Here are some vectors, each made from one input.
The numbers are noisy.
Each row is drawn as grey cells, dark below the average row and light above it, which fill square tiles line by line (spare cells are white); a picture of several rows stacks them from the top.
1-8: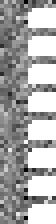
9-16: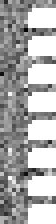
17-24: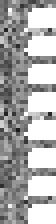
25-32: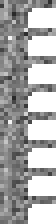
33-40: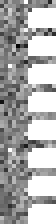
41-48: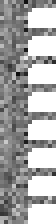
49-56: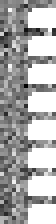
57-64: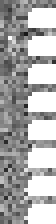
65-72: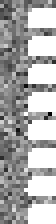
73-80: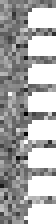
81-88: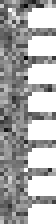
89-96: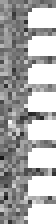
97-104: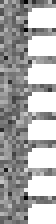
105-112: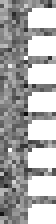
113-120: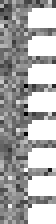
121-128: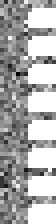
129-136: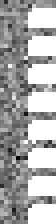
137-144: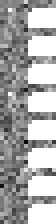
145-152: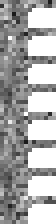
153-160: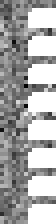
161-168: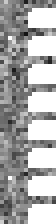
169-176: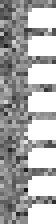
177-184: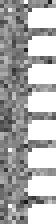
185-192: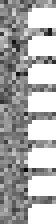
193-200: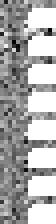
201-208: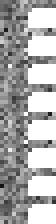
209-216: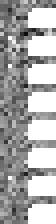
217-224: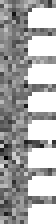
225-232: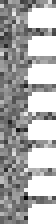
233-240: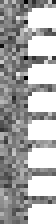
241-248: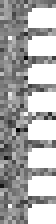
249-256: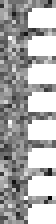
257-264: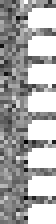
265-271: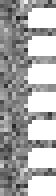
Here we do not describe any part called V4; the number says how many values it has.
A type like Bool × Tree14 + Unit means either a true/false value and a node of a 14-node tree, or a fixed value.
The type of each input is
Bool × V4 + Label6 + Line7.
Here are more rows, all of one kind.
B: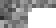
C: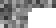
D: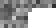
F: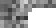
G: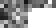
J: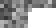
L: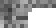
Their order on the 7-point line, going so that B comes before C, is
G, B, J, F, L, C, D.
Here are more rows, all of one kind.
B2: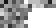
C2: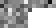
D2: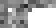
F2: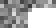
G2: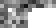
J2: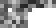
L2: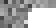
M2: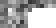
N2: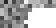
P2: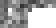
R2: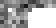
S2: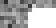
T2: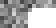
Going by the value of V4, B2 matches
C2, P2 and S2.
